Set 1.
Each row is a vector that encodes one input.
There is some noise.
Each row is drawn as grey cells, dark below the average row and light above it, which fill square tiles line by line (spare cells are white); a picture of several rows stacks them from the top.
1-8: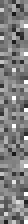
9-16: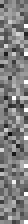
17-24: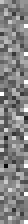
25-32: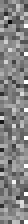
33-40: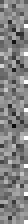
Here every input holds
a point on a 5-point line, together with either a fixed value, or three true/false values.
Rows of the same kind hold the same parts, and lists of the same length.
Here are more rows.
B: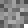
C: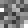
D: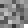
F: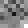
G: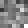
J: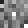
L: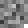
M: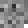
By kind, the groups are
B, D, F, G, J, L, M
C

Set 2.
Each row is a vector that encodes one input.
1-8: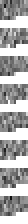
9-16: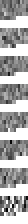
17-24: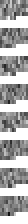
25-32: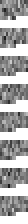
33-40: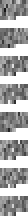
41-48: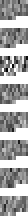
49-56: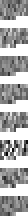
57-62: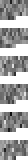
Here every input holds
a list of up to two points on a 5-point line.
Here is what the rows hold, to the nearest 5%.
All of them are lists of up to two points on a 5-point line: about 5% are empty, 40% hold one and 55% two.
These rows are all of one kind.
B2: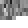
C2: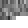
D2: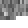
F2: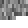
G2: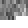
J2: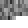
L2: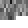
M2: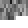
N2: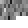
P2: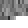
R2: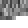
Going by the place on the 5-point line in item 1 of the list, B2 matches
D2 and R2.
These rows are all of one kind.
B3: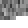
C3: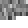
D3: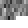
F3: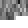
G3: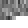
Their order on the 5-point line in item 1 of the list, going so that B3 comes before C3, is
F3, D3, B3, G3, C3.
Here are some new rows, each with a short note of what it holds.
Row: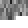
a list of two items
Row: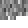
a list of one item
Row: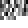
the empty list
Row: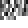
the empty list
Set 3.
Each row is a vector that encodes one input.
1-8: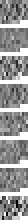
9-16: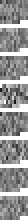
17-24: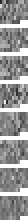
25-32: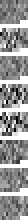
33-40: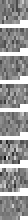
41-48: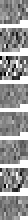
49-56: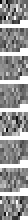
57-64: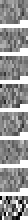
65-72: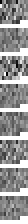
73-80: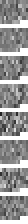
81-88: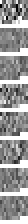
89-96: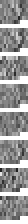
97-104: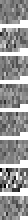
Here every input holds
either a point on a 9-point line, or three true/false values.
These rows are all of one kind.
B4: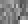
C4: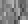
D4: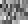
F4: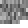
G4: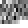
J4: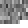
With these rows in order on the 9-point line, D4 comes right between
F4 and J4.
